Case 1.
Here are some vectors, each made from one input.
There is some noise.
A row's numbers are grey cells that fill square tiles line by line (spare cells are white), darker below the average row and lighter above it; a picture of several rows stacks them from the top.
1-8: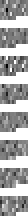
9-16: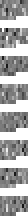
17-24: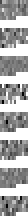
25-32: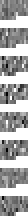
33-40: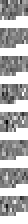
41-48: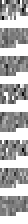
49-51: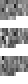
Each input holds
a point on a 7-point line and a node of a 7-node tree.
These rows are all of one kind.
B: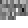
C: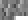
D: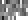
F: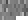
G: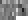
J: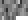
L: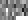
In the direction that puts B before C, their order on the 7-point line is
B, G, J, L, F, C, D.
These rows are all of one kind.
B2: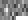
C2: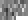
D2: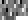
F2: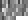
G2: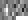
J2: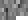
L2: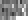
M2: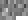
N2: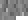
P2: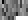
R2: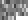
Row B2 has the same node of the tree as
F2, G2, L2 and R2.
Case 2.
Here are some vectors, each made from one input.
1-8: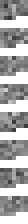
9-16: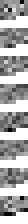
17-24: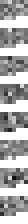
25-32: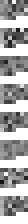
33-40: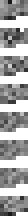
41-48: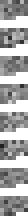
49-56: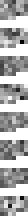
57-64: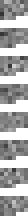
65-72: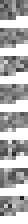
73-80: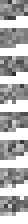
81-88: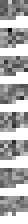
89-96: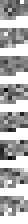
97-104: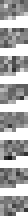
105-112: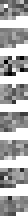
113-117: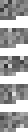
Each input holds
a list of up to two points on a 13-point line.
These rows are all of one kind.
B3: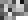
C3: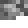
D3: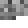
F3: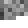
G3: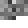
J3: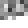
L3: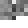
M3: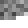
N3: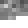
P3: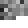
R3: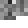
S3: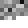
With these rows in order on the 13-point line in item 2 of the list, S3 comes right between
G3 and L3.
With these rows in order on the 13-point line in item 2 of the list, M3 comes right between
J3 and L3.
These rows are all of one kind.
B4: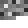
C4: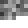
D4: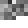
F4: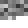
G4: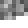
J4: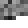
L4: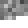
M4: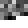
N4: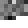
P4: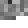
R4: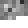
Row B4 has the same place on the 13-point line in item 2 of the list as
G4, M4 and N4.
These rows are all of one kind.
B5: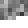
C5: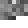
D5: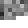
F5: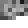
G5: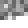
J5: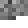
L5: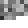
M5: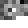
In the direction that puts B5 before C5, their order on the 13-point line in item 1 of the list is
G5, F5, M5, B5, D5, L5, J5, C5.
